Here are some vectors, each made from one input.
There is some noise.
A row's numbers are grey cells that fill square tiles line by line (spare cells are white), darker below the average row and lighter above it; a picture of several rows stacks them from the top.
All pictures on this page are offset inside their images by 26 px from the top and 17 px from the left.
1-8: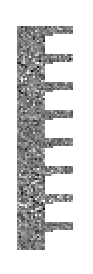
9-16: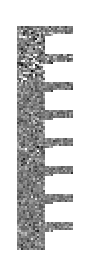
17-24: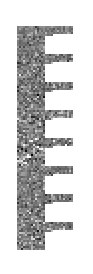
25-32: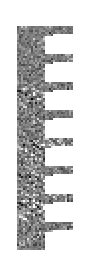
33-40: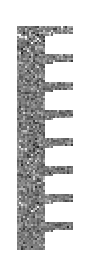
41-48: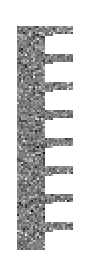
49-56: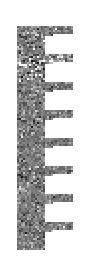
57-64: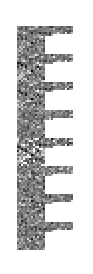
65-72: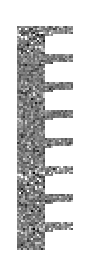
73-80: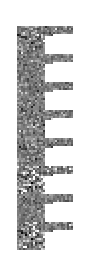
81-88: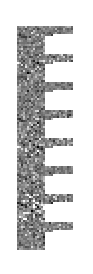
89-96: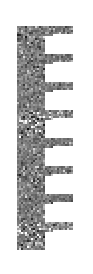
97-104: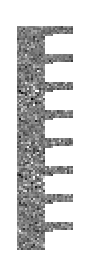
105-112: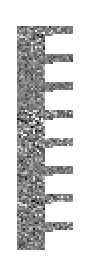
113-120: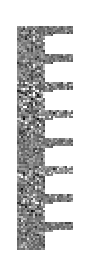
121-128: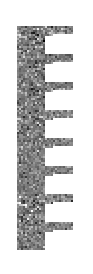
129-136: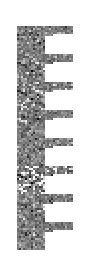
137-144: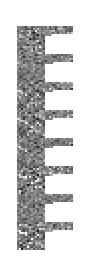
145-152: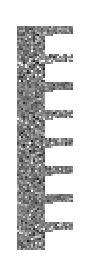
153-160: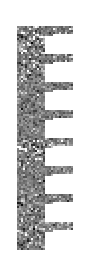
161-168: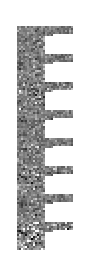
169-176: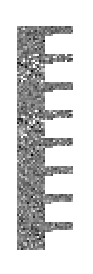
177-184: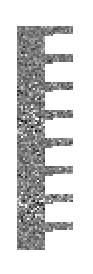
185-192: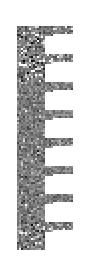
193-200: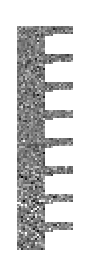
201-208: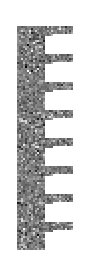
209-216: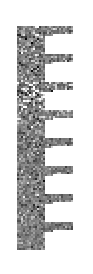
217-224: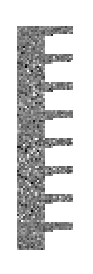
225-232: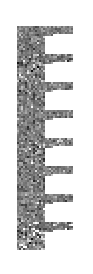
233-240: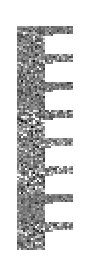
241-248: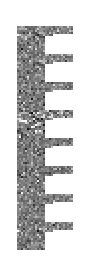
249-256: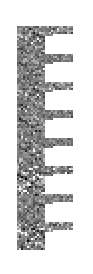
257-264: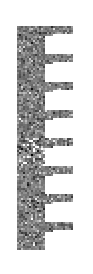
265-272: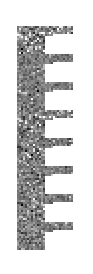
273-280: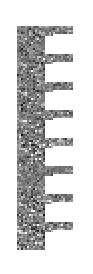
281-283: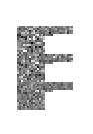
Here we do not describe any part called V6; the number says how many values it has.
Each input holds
a true/false value, together with either a point on a 10-point line, or a value of V6.
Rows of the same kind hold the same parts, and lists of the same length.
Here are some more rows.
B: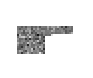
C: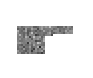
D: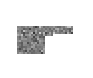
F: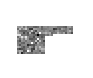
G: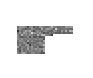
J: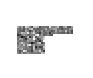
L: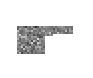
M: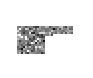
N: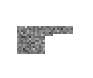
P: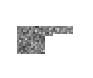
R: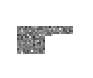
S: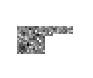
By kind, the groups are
B, R
C, D, F, G, J, L, M, N, P, S

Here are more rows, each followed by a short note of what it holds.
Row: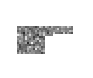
a point on a 10-point line and a true/false value
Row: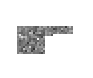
a point on a 10-point line and a true/false value
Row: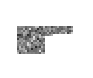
a true/false value and a value of V6
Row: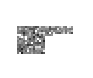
a point on a 10-point line and a true/false value
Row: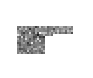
a point on a 10-point line and a true/false value
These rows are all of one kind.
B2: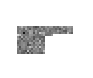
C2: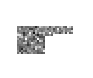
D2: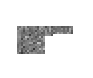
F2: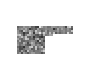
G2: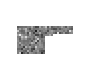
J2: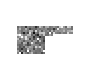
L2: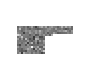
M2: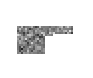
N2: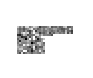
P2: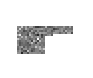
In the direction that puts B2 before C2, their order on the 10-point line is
B2, P2, N2, J2, G2, C2, F2, D2, L2, M2.
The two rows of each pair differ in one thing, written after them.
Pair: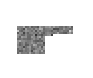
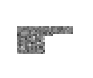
the place on the 10-point line
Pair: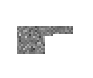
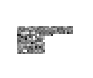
the place on the 10-point line
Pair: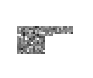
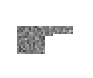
the place on the 10-point line
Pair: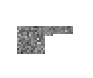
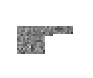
the place on the 10-point line
